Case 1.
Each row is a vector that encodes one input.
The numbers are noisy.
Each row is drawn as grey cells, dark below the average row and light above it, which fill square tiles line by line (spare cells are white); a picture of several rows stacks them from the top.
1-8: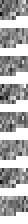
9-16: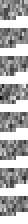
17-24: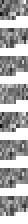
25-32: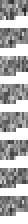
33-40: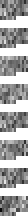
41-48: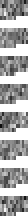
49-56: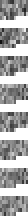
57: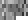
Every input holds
a point on a 6-point line.
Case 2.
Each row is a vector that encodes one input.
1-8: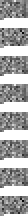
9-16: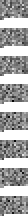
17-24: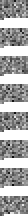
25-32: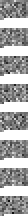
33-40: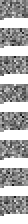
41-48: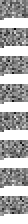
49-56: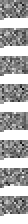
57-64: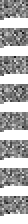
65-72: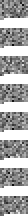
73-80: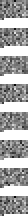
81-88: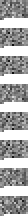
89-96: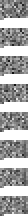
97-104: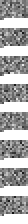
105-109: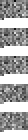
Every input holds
a point on a 13-point circle.
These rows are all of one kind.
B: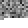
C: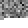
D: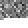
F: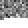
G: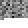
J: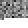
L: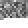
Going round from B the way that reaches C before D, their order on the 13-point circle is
B, C, D, L, F, J, G.
